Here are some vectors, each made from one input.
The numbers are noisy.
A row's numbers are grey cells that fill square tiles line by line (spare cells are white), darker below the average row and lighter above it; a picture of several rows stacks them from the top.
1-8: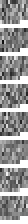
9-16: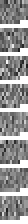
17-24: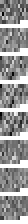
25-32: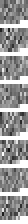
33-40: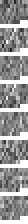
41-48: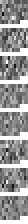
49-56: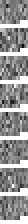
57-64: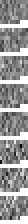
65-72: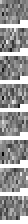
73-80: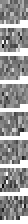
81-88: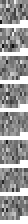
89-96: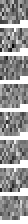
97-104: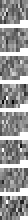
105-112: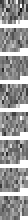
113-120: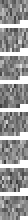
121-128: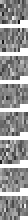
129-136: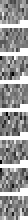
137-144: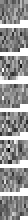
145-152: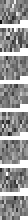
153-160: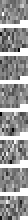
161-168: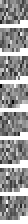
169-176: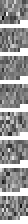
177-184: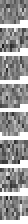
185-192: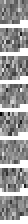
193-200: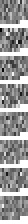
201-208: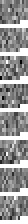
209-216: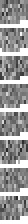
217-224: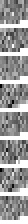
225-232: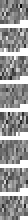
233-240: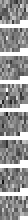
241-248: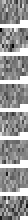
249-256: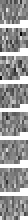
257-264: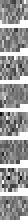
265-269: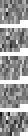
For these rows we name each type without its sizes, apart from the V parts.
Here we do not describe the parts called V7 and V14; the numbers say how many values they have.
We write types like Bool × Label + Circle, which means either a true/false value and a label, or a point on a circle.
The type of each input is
(Circle + Label) × V7 + V14.
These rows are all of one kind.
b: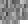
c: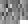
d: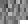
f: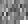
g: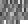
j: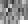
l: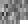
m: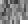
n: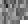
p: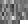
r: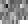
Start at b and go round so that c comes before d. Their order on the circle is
b, c, j, m, n, d, g, p, r, l, f.
